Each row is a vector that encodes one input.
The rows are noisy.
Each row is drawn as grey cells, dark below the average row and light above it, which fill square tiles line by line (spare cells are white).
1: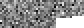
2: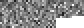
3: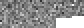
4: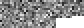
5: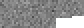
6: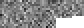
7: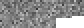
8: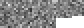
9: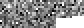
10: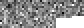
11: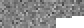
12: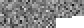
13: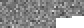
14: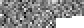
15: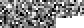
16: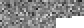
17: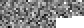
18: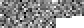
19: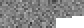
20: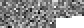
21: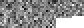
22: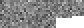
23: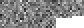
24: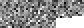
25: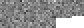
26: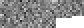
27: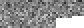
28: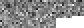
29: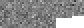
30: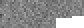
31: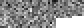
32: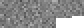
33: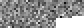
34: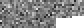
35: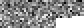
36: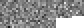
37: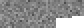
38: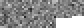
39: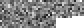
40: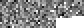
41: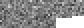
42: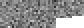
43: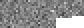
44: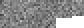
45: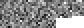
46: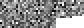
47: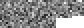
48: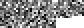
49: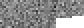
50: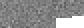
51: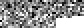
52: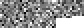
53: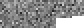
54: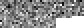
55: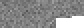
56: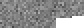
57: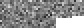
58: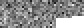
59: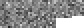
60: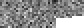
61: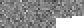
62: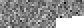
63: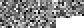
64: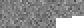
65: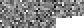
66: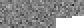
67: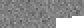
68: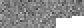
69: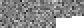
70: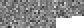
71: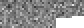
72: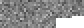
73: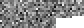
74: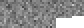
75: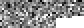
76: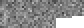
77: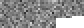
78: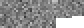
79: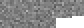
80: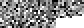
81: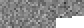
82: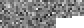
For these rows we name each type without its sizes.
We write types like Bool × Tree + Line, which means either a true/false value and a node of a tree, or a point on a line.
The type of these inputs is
(Bool × Bool × Bool × Bool + Unit) × Label × Line.
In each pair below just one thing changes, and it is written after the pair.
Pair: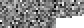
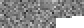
one of the four true/false values
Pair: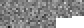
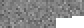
the label
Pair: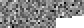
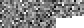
one of the four true/false values
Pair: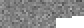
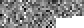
the label
